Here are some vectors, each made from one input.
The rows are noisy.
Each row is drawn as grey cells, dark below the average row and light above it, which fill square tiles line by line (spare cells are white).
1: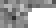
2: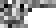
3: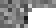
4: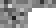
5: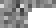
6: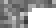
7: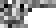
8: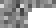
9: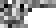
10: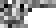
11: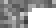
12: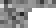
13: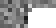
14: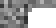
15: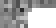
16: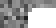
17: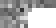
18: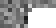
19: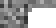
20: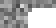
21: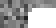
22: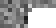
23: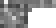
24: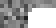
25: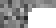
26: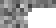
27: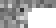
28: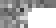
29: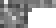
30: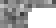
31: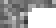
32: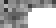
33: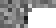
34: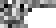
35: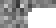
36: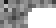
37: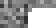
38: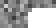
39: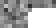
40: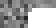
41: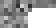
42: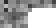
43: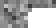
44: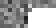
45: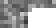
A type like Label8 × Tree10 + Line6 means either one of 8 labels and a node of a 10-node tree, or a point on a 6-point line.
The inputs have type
List2(Line5).
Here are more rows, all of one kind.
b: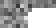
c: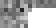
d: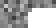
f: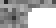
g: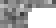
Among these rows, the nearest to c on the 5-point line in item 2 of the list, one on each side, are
b and d.
